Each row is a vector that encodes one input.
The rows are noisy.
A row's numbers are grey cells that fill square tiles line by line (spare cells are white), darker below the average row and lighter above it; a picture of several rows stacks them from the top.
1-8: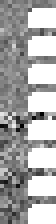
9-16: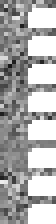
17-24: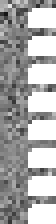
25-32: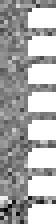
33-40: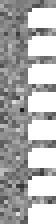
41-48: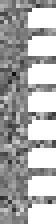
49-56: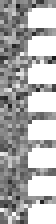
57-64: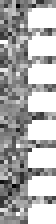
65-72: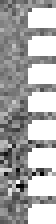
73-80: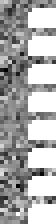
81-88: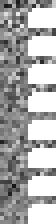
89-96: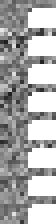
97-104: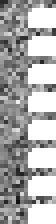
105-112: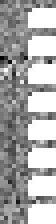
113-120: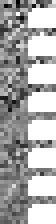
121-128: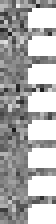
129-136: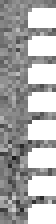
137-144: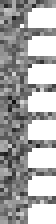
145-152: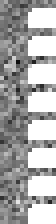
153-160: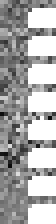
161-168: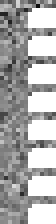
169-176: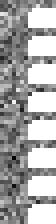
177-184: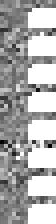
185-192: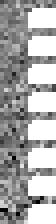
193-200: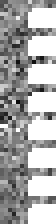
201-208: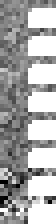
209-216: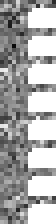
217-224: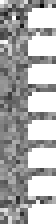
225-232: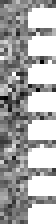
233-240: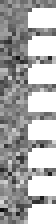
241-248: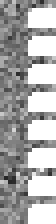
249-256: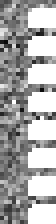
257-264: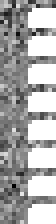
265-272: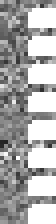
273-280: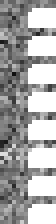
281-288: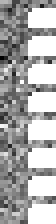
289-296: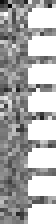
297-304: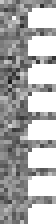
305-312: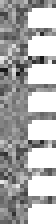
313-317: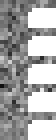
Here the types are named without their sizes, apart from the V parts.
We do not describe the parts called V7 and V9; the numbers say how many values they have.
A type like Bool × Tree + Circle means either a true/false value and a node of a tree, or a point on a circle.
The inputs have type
Label × V7 + Tree × Tree × Tree + Unit + V9 × V9.
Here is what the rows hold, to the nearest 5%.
A few of them hold a fixed value. About 25% of them hold a label and a value of V7. About 50% of them hold a node of each of three trees. The rest hold two values of V9.
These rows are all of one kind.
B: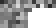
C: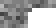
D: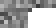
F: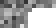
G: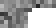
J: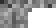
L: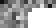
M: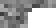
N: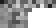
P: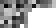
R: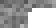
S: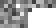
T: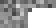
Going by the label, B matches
C, G and M.
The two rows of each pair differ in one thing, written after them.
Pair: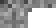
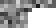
the label
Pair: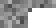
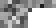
the value of V7
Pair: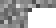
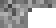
the label
